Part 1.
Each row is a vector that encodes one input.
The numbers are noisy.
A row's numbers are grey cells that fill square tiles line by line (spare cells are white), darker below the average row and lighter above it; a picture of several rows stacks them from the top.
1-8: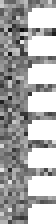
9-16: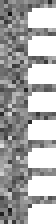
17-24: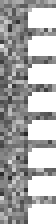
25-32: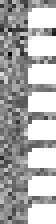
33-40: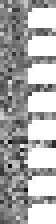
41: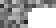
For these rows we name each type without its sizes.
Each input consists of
either a fixed value, or three true/false values.
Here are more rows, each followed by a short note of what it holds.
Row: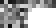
a fixed value
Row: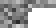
three true/false values
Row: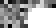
a fixed value
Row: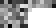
a fixed value
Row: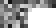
a fixed value
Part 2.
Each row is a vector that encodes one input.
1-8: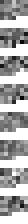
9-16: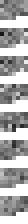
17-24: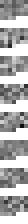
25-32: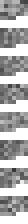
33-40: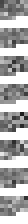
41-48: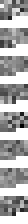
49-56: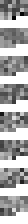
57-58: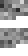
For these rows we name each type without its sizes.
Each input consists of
four true/false values.
